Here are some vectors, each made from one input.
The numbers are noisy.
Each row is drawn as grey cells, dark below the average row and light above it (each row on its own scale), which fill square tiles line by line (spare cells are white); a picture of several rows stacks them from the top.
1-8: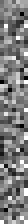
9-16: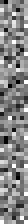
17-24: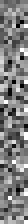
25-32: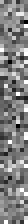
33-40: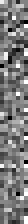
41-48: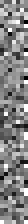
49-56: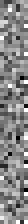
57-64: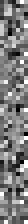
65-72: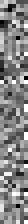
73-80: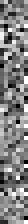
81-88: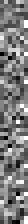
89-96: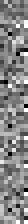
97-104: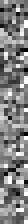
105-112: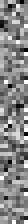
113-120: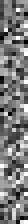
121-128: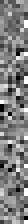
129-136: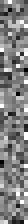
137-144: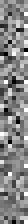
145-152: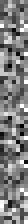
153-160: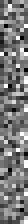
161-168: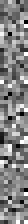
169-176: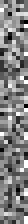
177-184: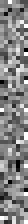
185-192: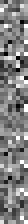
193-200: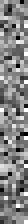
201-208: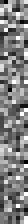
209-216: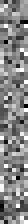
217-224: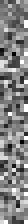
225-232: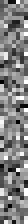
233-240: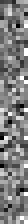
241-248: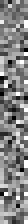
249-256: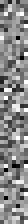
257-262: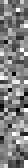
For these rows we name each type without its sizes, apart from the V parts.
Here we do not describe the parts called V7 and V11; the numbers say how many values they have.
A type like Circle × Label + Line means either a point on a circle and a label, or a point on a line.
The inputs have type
(Bool × Bool × Bool × Bool + V7) × V11 + Line.
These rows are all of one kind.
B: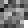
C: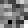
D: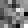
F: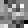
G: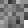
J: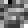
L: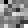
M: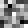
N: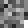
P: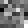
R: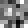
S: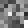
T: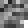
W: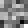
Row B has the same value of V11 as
N, P, S and W.
